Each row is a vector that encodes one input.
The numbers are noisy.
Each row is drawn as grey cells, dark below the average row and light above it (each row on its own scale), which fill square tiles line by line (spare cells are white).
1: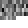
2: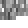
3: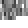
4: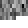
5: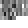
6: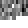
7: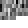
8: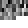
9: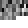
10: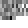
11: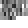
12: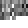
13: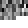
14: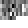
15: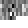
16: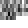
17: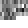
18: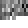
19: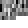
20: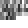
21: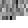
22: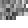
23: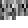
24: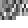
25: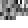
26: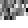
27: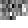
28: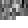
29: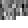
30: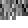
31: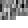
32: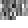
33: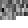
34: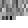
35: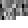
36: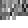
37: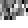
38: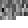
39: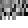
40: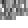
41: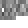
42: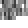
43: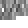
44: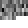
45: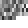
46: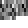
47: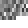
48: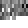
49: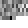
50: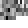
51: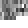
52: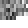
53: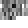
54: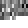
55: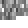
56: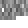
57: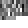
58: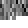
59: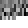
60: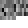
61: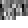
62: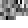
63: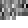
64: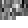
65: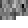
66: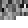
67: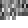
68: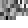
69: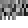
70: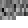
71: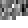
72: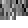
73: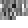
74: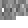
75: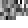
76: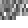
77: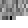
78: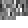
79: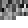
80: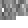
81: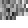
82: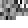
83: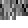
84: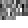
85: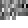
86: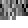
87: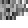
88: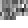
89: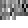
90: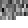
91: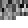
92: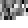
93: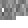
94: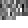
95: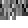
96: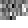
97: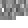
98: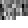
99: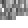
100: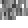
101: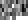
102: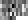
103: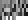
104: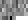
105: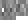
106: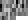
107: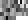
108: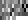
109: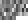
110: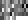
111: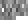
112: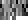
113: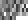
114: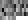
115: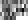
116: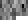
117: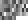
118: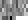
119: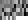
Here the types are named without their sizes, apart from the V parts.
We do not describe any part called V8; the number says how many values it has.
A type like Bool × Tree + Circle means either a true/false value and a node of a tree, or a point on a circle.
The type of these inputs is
Bool × (Line + V8).
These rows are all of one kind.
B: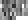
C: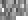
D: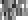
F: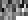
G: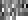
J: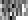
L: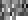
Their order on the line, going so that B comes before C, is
F, J, B, D, C, L, G.
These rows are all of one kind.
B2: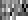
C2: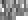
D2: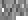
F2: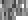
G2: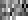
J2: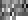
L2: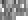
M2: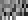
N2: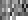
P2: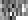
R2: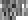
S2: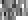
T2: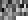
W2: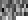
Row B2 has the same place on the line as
C2, G2, L2 and N2.
